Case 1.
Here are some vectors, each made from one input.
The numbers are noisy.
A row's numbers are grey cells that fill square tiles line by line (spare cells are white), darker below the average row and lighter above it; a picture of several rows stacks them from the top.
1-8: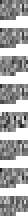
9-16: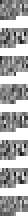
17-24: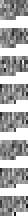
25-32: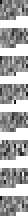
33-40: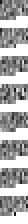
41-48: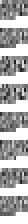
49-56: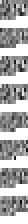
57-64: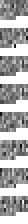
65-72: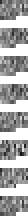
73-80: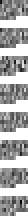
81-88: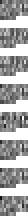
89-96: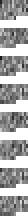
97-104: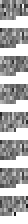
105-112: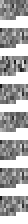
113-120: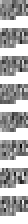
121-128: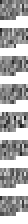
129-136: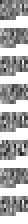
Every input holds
a point on a 13-point line.
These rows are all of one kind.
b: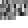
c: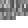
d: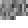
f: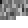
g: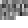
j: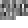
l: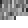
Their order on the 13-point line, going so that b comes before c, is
b, g, j, d, c, f, l.
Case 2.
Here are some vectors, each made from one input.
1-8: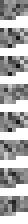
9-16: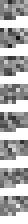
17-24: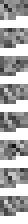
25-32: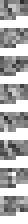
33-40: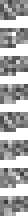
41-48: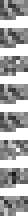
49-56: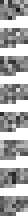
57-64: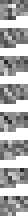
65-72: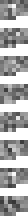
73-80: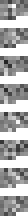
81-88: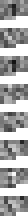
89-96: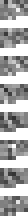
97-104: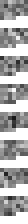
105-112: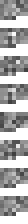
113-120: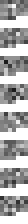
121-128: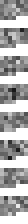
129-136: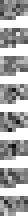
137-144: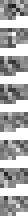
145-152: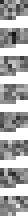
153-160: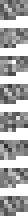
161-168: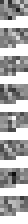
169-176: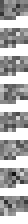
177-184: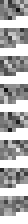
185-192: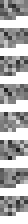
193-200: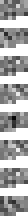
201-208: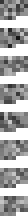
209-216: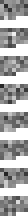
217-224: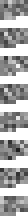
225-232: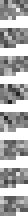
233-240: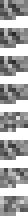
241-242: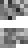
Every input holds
four true/false values.
